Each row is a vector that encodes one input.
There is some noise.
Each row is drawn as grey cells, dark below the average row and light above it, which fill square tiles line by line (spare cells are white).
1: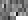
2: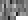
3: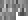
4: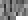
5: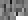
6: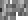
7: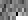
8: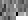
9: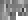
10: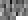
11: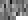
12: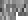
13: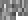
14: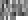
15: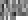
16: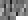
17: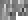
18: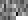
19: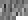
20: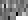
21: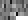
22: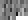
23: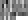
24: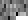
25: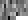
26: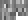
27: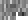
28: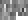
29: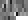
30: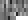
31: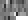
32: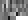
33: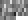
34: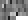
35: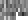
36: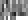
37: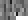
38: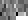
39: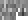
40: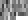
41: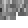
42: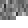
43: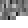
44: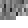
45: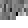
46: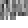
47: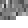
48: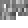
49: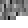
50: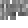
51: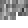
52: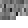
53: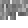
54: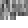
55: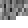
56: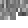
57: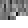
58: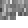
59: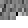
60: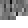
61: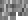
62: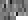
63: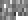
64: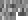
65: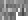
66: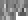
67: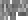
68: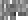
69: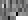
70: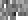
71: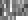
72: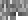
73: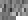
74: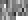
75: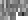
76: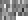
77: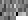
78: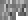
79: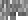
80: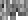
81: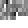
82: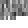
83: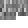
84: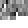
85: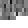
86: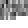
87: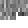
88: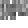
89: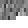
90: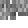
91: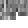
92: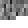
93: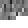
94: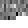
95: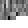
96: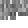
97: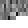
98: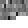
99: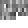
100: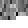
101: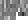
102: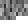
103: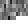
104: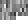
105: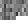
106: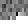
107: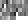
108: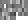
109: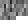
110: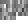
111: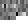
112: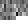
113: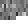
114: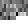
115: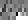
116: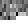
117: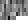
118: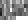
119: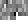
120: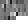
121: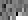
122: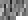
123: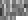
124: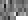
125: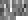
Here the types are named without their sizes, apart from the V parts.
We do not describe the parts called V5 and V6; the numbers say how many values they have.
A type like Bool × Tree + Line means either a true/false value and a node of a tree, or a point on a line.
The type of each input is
Bool × (Line + V6) × V5.
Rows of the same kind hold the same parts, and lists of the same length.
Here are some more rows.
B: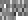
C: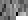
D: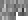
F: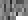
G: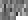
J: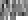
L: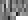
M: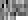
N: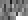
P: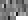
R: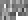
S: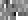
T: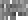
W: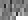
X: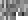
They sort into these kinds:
B, C, D, L, P, R
F, G, J, M, N, S, T, W, X

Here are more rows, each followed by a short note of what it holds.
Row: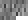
a point on a line, a true/false value and a value of V5
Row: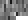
a true/false value, a value of V5 and a value of V6
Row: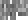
a point on a line, a true/false value and a value of V5
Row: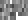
a true/false value, a value of V5 and a value of V6
